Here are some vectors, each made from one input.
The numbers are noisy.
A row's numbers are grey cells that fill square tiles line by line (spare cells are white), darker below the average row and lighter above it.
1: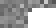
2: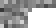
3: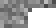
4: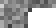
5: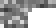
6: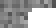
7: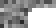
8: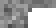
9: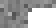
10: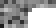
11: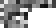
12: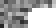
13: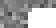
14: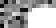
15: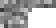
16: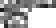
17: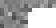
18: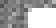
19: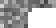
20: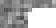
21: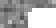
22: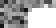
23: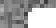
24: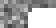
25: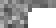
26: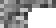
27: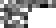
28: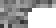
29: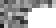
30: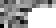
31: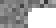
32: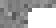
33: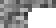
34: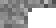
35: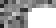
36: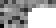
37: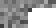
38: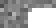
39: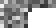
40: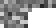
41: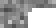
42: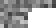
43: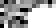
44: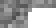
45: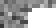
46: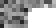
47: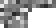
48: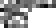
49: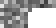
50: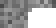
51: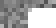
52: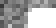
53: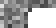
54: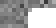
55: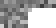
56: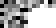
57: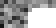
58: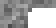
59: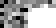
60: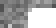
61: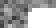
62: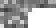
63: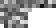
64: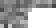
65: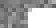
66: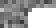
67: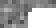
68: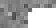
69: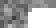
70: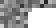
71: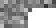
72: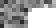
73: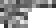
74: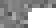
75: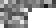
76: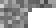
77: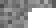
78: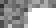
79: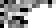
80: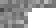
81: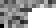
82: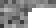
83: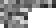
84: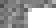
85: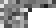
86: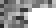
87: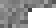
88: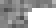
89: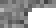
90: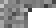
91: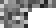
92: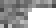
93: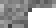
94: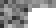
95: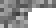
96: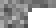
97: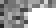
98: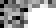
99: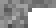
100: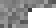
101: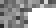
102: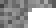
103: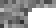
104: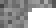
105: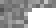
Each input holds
four true/false values.
